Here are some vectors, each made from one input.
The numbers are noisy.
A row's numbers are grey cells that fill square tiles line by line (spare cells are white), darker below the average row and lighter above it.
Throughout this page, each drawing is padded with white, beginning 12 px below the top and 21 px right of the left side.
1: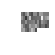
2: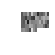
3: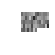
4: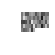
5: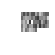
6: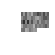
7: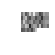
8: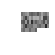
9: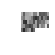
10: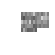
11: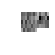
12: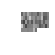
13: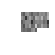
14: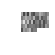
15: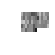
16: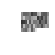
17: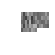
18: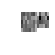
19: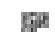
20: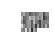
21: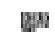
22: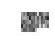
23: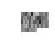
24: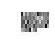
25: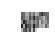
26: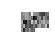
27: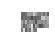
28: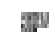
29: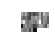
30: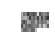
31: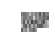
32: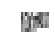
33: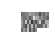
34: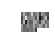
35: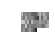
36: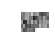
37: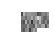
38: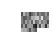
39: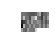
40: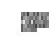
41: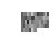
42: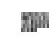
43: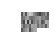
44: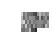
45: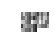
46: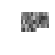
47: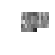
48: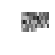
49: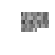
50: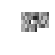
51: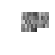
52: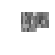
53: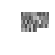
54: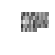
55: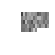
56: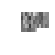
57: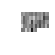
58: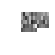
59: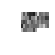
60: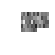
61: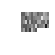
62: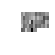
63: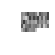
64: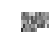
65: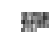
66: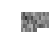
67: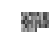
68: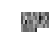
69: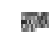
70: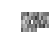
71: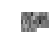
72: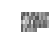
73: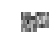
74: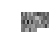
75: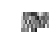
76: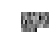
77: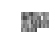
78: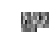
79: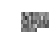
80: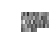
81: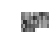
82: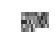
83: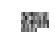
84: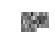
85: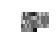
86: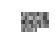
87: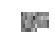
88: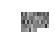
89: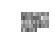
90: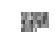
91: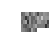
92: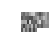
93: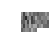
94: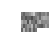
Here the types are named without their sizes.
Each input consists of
either a label and a true/false value, or a node of a tree.
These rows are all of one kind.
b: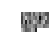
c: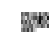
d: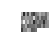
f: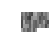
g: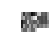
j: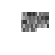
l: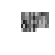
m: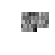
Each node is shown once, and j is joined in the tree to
g and l.
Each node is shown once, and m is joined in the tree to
d.
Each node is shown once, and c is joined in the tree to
b and f.
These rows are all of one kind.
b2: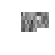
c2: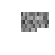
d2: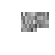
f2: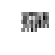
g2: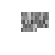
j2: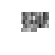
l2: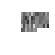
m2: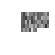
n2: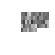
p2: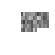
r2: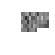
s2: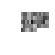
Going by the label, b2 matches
c2 and p2.
